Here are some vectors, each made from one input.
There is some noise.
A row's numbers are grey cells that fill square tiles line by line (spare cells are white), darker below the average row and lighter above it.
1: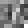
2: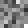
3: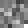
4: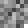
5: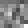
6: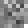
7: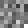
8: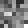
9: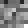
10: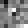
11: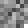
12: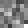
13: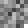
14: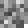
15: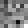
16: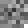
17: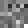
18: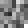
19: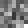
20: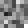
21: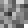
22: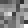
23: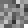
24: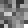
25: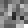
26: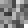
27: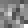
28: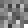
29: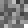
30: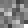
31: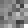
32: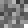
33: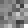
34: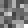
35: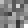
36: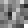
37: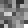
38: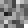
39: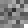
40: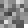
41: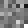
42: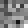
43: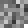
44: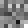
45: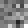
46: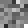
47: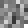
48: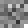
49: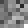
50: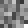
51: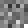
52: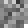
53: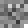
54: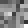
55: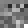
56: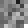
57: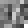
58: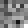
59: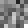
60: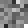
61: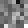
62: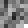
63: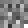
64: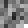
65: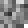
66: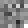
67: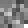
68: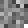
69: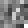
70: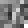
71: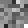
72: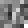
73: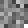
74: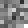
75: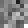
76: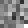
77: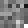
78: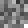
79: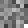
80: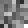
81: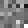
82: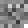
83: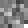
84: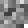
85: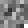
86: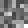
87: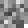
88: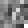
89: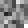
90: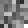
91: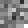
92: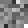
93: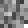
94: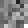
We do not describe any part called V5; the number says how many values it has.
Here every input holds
a point on a 4-point line and a true/false value, together with either a point on a 4-point line, or a value of V5.
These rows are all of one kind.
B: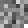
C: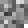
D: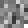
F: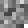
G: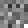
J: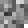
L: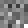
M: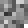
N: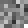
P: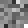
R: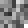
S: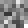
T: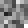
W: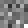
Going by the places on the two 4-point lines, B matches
C, J, M and N.
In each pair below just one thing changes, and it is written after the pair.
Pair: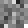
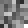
the true/false value
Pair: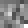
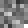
the place on the 4-point line
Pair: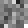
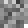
the place on the 4-point line
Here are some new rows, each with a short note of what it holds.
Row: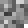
a point on each of two 4-point lines and a true/false value
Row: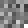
a point on each of two 4-point lines and a true/false value
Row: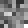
a point on a 4-point line, a true/false value and a value of V5
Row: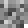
a point on each of two 4-point lines and a true/false value
